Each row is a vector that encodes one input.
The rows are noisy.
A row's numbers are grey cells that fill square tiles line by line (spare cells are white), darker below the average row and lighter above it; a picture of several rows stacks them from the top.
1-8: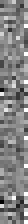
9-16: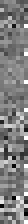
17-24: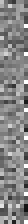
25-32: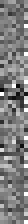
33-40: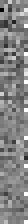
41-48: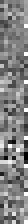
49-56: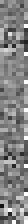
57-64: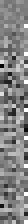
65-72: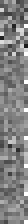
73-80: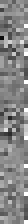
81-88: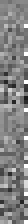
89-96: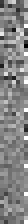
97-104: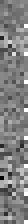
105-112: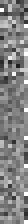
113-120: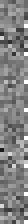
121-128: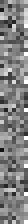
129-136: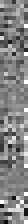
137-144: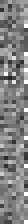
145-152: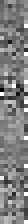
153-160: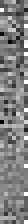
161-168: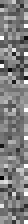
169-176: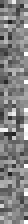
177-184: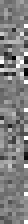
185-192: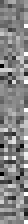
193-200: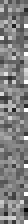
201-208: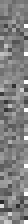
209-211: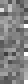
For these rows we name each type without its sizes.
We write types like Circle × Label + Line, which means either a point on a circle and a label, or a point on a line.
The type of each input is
Bool × (Tree + Unit).
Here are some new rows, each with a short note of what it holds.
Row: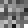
a true/false value
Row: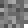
a node of a tree and a true/false value
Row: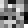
a node of a tree and a true/false value
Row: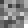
a true/false value
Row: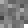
a true/false value
